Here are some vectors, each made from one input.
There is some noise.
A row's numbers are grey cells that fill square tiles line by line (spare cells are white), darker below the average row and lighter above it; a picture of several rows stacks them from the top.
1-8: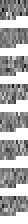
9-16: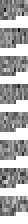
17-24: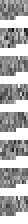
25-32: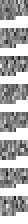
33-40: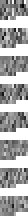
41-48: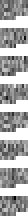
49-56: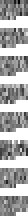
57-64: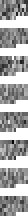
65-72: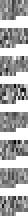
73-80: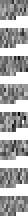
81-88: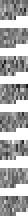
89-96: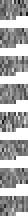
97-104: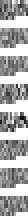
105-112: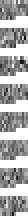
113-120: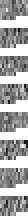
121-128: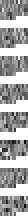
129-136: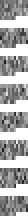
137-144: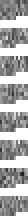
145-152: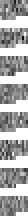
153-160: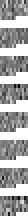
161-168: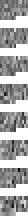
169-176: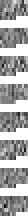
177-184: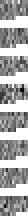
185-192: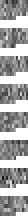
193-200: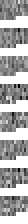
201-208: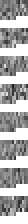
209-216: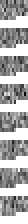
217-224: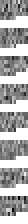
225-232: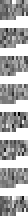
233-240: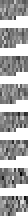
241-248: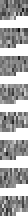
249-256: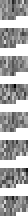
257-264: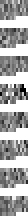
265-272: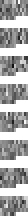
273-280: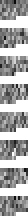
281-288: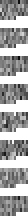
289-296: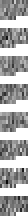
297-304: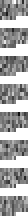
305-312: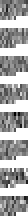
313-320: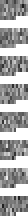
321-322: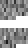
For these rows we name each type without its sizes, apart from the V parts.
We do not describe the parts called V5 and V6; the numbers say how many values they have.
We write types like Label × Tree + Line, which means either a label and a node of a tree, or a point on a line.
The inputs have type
(Bool × Line + V6) × V5.
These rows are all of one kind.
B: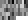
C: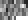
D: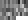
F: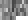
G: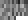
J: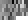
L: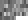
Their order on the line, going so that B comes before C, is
D, G, J, B, F, C, L.
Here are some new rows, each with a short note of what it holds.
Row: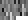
a value of V5 and a value of V6
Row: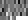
a value of V5 and a value of V6
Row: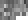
a point on a line, a true/false value and a value of V5
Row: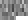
a point on a line, a true/false value and a value of V5
